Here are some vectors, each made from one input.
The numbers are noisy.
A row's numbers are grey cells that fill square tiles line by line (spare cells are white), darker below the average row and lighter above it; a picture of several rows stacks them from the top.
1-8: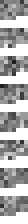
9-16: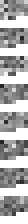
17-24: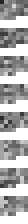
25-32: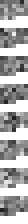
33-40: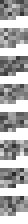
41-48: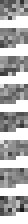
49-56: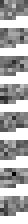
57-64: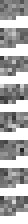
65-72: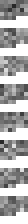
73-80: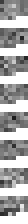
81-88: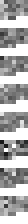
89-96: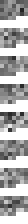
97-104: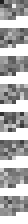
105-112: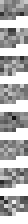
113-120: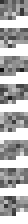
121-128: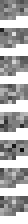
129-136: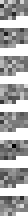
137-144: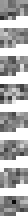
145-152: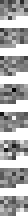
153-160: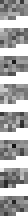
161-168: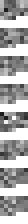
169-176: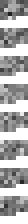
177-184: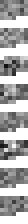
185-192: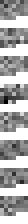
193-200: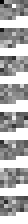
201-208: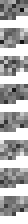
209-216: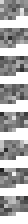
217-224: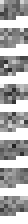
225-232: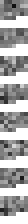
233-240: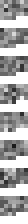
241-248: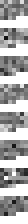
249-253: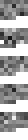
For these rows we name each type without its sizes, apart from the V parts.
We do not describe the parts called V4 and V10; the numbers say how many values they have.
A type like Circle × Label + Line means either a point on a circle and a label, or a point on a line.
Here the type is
(Bool × Bool × Bool + V4) × Line × V10.
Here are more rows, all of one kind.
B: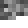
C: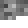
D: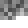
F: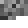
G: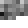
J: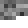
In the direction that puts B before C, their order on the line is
B, D, C, G, F, J.
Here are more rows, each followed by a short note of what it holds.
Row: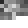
a point on a line, a value of V4 and a value of V10
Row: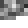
a point on a line, three true/false values and a value of V10
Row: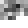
a point on a line, three true/false values and a value of V10
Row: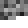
a point on a line, three true/false values and a value of V10
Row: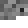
a point on a line, a value of V4 and a value of V10
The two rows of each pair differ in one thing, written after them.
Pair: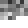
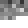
the place on the line
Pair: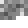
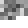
one of the three true/false values
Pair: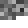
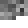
one of the three true/false values
